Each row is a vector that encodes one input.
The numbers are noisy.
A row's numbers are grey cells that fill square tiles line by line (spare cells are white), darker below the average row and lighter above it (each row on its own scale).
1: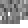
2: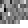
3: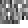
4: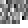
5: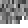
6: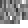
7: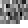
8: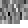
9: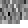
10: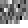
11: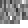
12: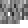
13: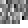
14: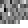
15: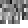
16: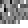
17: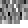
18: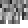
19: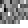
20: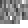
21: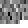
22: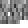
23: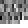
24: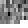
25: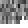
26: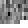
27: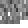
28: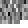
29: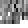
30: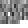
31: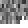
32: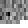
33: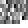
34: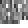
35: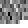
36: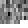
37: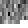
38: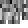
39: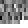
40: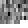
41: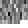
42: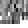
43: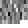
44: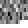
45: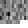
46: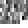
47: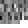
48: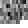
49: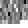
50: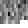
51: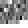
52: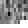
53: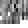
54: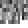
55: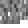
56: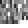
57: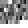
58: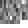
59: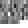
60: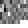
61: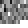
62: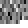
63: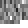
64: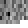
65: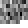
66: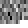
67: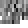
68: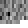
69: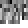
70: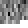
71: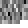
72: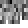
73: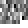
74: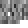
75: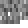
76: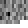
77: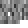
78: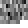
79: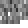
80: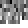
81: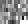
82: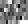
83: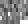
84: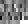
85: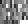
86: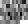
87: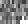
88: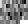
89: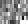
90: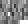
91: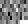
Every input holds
one of 9 labels and a true/false value.
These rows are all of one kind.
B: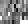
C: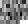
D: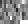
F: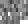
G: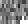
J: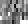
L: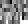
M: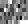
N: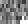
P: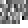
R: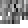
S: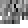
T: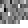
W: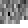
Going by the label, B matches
C, J, R and S.
